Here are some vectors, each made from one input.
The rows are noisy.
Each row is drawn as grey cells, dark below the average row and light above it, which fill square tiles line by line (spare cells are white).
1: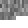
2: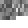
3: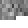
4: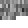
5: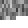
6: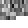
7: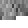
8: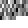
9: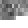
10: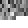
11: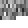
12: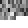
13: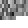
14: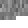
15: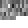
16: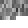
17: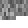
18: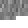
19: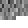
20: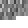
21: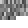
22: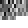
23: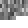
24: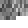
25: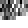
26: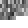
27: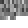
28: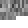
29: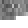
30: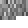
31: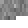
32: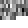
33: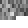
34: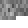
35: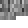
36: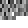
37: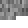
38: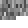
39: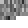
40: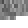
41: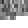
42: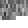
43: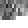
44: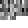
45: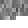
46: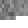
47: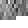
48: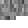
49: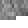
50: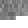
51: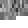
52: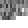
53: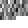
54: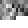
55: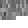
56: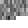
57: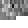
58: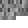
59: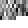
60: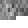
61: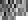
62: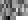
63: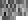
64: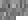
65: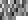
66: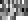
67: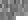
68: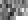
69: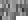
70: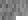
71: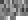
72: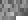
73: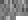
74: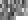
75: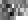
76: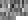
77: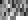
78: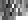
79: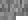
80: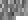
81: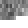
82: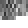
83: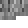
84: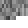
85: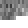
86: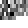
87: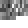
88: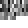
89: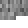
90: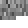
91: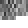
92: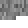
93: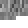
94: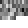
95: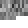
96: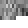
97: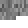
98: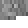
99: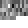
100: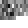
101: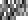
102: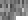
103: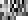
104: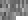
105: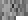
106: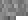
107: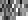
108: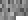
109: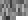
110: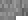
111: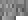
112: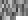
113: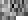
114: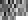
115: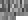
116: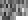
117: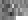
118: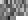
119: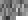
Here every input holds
either a point on a 6-point line and a true/false value, or a point on a 9-point line.
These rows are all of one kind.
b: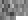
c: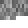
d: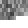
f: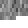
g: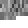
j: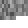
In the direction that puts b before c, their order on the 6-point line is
f, d, j, g, b, c.
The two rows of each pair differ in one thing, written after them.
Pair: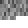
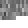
the true/false value
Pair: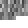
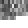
the place on the 6-point line
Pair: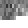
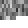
the true/false value
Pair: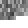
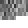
the place on the 6-point line
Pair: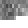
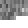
the true/false value
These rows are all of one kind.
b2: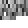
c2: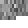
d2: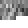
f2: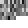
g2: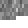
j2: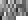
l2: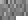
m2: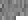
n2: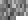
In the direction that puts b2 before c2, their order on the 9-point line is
b2, l2, g2, n2, c2, d2, j2, m2, f2.
